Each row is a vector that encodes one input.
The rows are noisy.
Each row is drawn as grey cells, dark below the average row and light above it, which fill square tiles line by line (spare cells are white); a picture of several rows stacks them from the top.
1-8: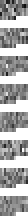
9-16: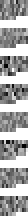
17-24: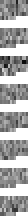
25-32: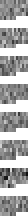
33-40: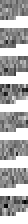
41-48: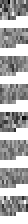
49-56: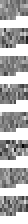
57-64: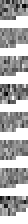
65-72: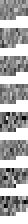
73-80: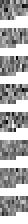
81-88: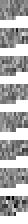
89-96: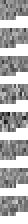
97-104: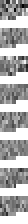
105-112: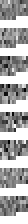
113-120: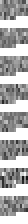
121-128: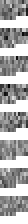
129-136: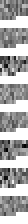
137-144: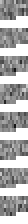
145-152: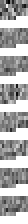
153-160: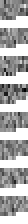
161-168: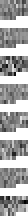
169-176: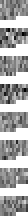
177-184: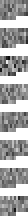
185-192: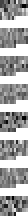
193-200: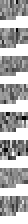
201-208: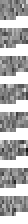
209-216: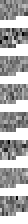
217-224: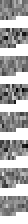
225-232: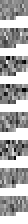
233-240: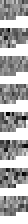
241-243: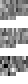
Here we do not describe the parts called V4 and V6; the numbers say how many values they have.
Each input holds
either one of 10 labels, a node of a 10-node tree and a value of V6, or a true/false value and a value of V4.
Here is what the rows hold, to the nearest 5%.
About 75% of them hold one of 10 labels, a node of a 10-node tree and a value of V6. The rest hold a true/false value and a value of V4.
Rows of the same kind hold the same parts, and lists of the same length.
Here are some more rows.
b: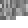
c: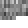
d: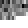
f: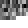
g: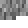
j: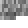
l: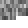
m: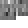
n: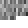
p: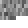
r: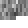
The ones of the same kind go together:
b, c, g, j, l, m, n, p, r
d, f

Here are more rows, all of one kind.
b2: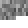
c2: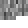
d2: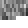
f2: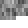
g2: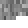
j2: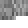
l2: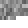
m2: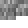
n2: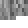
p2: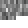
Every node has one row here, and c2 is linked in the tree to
l2.
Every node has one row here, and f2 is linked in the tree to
m2.
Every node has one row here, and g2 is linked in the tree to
l2.
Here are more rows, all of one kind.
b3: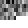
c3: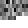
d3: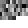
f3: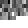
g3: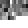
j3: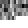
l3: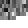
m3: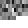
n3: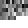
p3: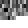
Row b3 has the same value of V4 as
f3 and l3.
